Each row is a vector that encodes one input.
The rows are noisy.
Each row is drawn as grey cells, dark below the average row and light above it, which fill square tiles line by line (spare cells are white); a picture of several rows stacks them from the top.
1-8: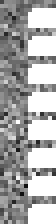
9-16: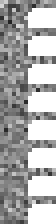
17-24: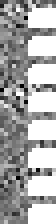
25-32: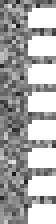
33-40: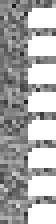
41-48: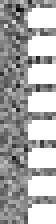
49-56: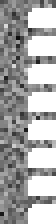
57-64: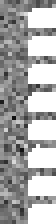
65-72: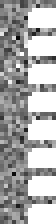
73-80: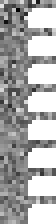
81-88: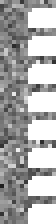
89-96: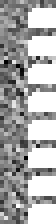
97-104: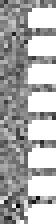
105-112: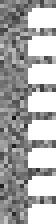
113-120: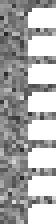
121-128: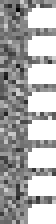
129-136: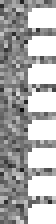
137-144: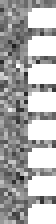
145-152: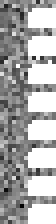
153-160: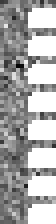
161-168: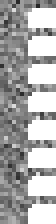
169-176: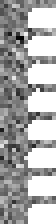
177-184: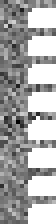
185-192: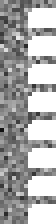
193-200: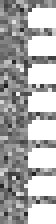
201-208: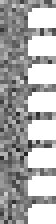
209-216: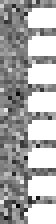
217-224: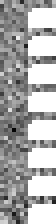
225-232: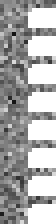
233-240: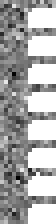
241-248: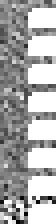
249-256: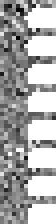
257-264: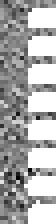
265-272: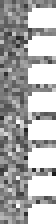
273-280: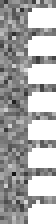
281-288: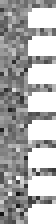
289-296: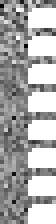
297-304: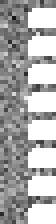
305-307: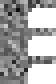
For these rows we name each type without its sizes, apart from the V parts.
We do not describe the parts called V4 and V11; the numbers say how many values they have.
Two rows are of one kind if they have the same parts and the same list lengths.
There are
3 kinds of row.
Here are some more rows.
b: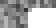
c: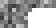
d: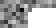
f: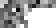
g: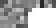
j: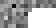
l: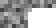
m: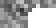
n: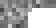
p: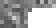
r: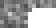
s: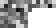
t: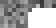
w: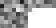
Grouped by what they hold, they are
b, d, g, m, t
c, f, j
l, n, p, r, s, w

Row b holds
a point on a line, a value of V4 and a value of V11.
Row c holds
three true/false values.
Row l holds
a point on a circle.
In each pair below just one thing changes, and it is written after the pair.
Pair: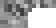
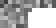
the place on the line
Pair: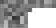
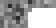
the value of V4
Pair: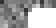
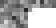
the value of V4
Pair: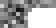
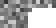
the value of V4
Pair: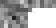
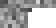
the value of V4
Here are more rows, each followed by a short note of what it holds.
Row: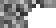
a point on a line, a value of V4 and a value of V11
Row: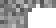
a point on a line, a value of V4 and a value of V11
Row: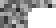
a point on a circle
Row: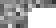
a point on a circle
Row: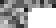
a point on a line, a value of V4 and a value of V11
